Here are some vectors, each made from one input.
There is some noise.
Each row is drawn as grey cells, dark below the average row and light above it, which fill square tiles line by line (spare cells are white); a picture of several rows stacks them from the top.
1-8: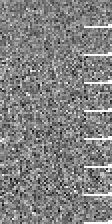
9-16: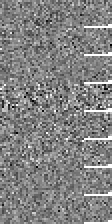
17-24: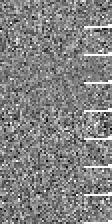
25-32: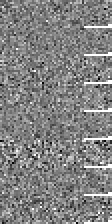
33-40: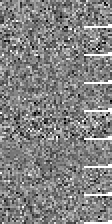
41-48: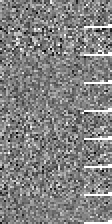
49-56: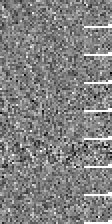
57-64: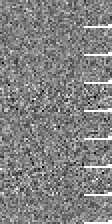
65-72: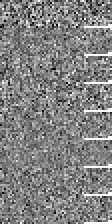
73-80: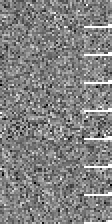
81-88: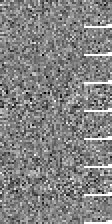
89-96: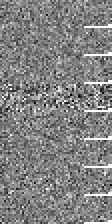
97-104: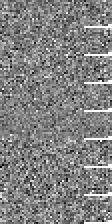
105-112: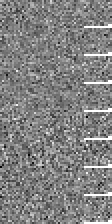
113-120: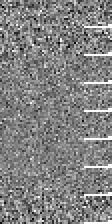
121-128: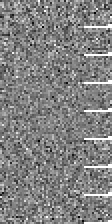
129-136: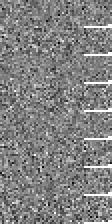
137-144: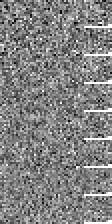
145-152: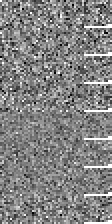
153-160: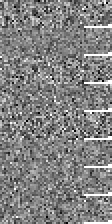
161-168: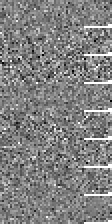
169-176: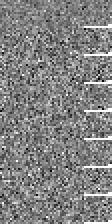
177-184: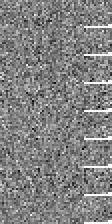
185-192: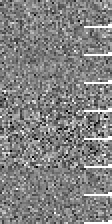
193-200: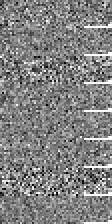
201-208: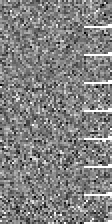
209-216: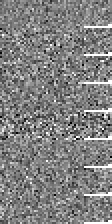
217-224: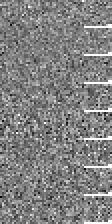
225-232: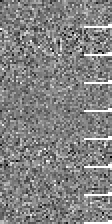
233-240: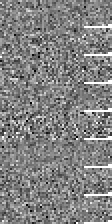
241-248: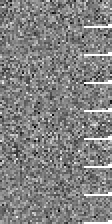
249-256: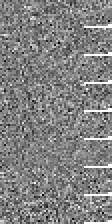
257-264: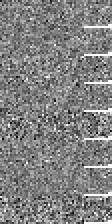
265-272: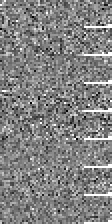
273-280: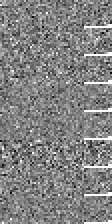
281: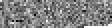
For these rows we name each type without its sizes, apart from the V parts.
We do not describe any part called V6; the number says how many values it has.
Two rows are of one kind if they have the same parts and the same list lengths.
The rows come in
5 kinds.
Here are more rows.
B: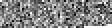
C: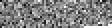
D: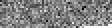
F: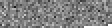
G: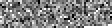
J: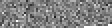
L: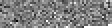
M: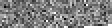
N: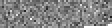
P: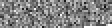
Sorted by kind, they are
B, P
C, N
D, G
F, J
L, M

